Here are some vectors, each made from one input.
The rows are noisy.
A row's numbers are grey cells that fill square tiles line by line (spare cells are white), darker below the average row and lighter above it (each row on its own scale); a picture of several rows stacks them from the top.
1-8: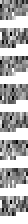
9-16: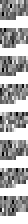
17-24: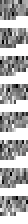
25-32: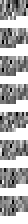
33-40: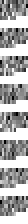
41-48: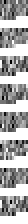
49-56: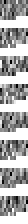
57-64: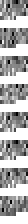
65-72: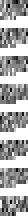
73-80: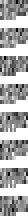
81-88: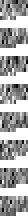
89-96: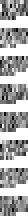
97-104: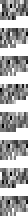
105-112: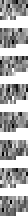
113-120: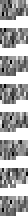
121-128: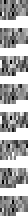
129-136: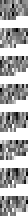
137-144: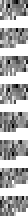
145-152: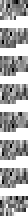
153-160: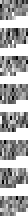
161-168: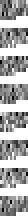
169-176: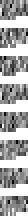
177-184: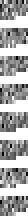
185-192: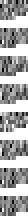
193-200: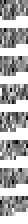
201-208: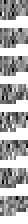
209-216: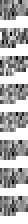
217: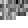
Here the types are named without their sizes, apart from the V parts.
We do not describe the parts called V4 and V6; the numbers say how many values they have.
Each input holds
either a point on a line, or a true/false value and a value of V6, or a value of V4.
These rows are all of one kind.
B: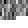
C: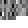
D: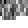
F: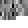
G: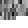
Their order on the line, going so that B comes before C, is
D, B, C, F, G.
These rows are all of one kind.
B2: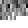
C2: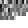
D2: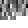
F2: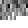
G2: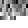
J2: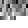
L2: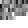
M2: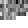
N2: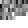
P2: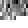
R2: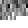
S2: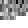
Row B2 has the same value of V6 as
F2, L2, N2 and R2.
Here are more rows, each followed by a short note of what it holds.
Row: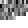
a true/false value and a value of V6
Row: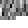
a value of V4
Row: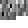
a value of V4
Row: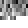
a true/false value and a value of V6
